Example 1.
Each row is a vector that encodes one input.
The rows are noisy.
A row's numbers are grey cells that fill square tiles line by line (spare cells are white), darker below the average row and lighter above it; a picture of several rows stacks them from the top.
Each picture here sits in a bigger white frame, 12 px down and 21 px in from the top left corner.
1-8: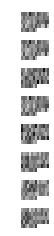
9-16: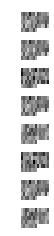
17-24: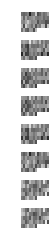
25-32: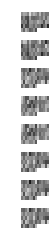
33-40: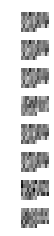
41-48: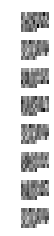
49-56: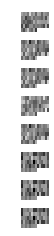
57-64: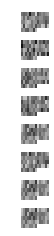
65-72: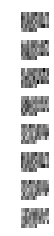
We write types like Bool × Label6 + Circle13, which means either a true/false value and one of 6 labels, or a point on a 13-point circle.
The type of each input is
Line5 + Line9.
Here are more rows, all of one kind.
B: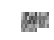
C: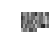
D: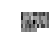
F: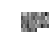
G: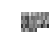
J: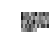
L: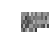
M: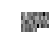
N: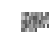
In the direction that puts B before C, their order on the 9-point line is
B, N, L, G, F, C, J, D, M.
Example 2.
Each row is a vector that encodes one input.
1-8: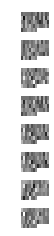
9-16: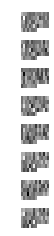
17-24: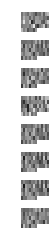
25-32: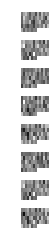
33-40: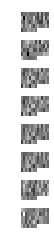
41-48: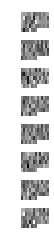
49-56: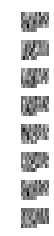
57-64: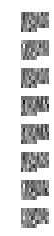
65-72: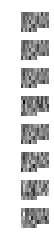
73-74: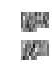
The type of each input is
Line8 + Line9.
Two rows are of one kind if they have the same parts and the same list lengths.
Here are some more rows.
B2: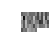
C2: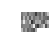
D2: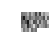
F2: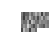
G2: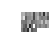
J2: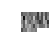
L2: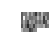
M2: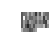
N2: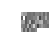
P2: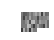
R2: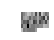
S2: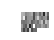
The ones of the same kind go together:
B2, F2, J2, P2
C2, D2, G2, L2, M2, N2, R2, S2

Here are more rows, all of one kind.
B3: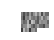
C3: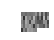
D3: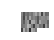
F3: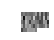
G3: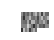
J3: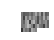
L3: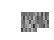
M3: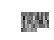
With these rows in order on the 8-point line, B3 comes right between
D3 and G3.
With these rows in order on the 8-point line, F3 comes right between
C3 and M3.
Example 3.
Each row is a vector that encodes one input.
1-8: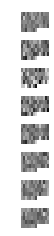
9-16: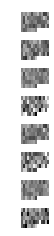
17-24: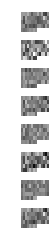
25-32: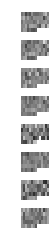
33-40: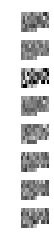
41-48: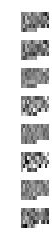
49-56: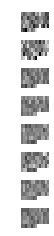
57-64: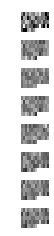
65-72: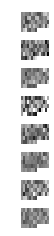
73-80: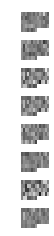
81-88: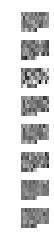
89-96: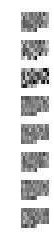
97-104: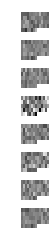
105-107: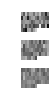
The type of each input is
Line7 + Line9.
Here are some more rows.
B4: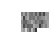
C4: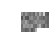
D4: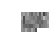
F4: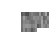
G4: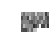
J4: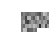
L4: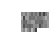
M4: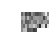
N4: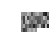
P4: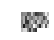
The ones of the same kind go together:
B4, D4, L4, N4
C4, F4, G4, J4, M4, P4

